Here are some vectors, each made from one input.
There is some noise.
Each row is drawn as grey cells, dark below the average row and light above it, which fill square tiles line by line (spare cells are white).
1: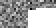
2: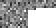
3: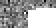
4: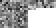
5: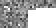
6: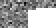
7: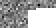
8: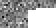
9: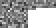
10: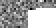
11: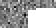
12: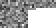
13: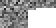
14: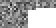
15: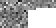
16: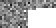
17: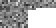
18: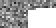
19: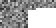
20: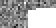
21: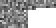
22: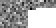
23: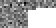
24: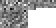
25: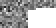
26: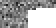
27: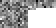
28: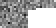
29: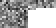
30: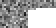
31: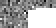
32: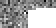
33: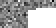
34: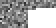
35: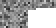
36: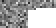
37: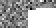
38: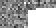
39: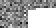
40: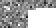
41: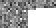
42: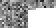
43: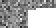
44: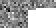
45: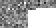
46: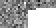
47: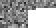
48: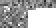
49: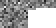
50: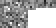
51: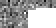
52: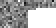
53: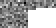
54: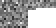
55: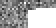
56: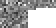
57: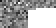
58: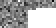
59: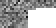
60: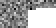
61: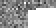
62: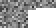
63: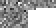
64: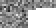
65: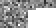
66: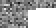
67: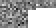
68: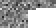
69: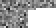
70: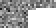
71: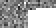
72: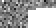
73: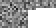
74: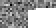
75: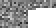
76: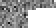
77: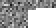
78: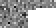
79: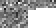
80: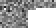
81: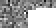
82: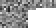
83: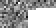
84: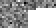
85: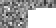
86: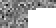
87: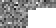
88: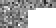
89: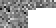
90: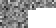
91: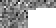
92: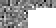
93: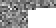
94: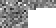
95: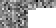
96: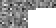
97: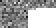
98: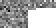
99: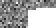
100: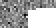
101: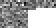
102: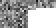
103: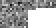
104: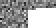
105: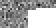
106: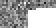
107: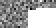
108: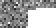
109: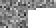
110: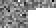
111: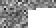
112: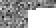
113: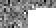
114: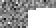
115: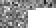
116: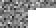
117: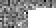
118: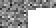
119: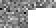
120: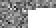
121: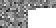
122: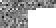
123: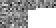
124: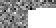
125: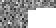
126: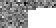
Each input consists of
either a point on an 8-point circle, or a fixed value, or one of 6 labels and a true/false value.
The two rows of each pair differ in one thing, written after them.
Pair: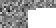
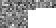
the true/false value
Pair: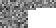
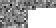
the true/false value
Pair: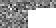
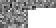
the label
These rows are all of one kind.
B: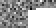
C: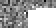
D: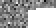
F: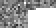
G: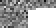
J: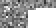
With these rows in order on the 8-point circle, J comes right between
C and D.
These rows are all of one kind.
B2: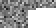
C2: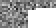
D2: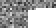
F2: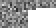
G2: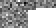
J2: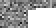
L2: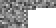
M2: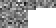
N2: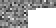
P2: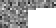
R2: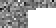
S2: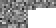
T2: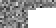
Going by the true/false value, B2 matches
R2 and T2.
